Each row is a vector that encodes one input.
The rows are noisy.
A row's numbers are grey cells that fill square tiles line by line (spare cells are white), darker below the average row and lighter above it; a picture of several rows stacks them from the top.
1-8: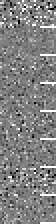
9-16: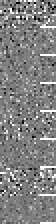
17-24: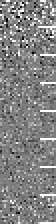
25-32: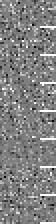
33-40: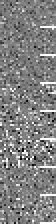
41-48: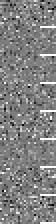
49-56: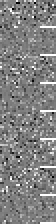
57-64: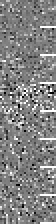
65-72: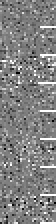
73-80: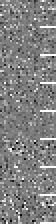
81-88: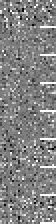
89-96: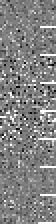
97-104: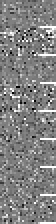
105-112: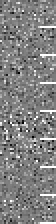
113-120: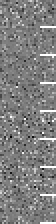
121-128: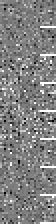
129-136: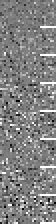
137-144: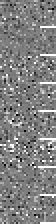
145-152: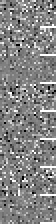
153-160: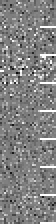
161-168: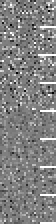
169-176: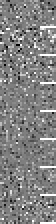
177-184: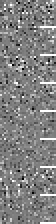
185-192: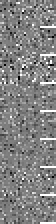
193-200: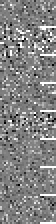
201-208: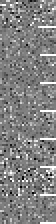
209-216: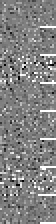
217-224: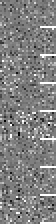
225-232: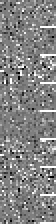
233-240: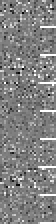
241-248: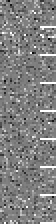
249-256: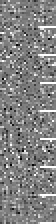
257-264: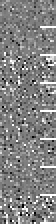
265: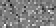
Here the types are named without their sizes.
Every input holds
a true/false value, together with either a point on a circle, or a fixed value.
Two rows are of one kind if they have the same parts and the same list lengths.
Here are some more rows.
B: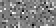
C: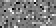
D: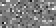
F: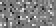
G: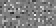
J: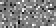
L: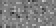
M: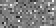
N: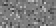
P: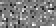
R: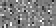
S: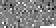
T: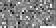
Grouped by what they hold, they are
B, D, F, G, J, L, M, N, P, R, S, T
C

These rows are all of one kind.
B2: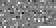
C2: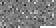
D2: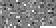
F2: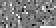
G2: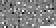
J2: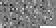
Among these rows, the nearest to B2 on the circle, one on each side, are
F2 and G2.
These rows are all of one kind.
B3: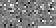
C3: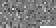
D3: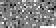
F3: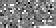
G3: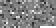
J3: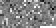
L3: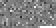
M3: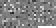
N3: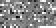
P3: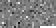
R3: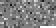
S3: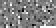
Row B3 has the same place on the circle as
D3, J3, L3 and R3.
